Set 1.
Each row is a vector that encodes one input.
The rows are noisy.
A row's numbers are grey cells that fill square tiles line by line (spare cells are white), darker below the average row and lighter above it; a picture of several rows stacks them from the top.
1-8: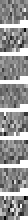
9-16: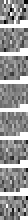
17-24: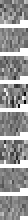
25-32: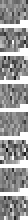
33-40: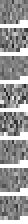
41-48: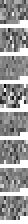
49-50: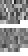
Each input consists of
a node of each of two 7-node trees.
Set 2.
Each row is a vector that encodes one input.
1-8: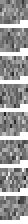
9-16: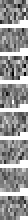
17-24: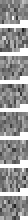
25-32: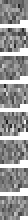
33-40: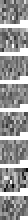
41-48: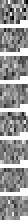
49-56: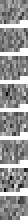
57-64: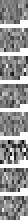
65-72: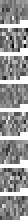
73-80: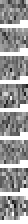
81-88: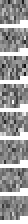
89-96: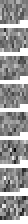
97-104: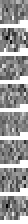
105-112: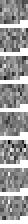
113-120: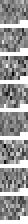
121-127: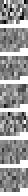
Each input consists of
either a point on an 11-point circle, or a node of a 14-node tree.
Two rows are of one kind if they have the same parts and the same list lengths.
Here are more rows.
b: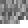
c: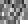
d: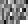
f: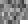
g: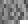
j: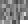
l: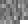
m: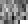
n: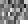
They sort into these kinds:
b, d, g, j, l
c, f, m, n

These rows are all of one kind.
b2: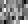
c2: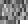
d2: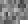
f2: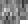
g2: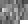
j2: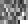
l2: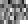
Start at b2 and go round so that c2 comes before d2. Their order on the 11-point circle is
b2, f2, c2, g2, j2, l2, d2.
